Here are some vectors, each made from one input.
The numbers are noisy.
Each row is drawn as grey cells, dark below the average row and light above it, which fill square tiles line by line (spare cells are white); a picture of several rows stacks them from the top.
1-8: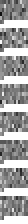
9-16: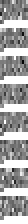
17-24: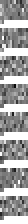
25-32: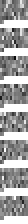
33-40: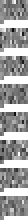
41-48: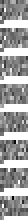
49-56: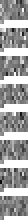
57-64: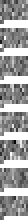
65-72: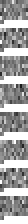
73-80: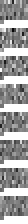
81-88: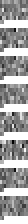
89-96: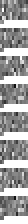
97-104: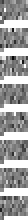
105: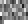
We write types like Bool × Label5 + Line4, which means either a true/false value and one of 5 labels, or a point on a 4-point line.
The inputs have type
Bool × (Label6 + Line6).
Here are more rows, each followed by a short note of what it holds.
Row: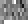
a point on a 6-point line and a true/false value
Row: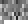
a point on a 6-point line and a true/false value
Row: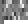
one of 6 labels and a true/false value
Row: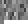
a point on a 6-point line and a true/false value
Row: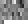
a point on a 6-point line and a true/false value
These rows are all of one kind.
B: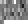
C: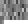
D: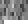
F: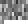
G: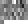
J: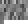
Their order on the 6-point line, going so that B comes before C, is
B, G, F, C, J, D.
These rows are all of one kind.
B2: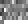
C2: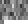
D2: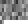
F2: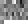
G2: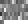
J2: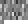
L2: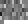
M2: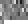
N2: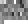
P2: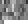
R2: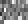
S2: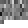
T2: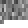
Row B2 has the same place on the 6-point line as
F2, G2 and R2.
